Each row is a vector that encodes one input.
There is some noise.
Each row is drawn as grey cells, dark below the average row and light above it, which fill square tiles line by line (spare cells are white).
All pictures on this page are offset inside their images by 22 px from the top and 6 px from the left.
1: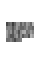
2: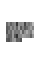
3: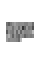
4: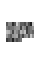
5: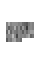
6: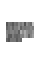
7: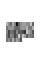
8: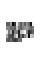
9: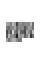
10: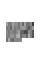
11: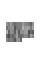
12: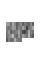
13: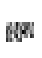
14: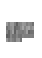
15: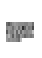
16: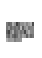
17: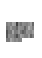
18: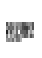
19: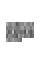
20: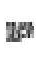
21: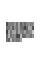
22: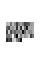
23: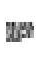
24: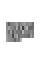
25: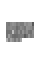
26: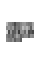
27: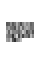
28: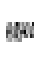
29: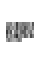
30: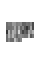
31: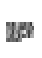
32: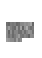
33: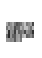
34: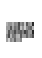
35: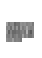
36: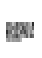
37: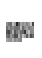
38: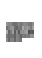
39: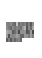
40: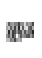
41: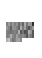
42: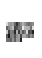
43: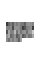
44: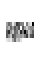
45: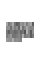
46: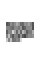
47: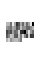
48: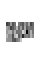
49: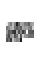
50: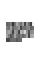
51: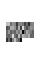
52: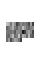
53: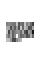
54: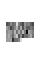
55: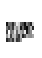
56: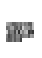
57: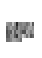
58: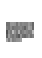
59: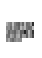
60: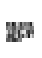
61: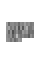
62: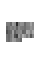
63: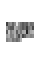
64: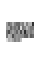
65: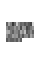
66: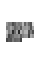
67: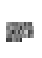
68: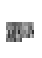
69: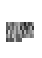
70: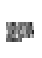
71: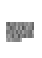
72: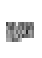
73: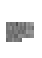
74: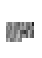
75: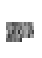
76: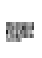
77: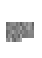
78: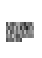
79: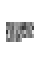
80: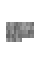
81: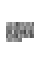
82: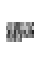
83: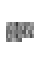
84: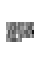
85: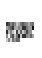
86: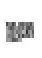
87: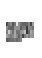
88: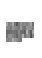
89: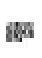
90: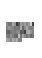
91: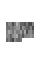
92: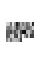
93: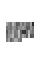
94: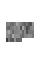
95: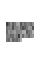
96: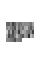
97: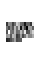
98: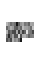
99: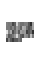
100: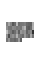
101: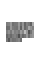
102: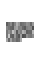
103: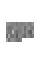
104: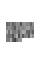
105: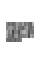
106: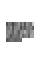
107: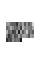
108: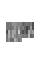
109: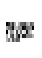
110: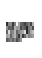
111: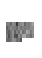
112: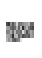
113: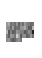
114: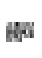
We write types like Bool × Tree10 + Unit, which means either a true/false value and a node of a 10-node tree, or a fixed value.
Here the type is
Circle13 + Line9.
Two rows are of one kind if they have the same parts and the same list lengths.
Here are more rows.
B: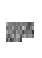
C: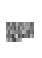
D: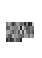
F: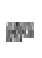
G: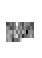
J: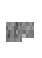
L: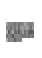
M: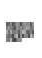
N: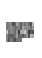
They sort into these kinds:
B, D, G
C, F, J, L, M, N

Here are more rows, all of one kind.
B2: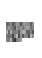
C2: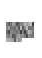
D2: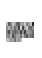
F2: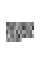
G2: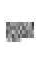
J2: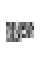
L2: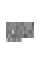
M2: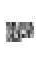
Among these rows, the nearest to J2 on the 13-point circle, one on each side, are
D2 and F2.
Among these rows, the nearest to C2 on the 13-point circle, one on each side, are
B2 and D2.
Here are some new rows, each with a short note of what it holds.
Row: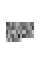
a point on a 13-point circle
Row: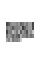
a point on a 13-point circle
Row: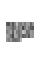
a point on a 13-point circle
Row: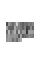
a point on a 9-point line
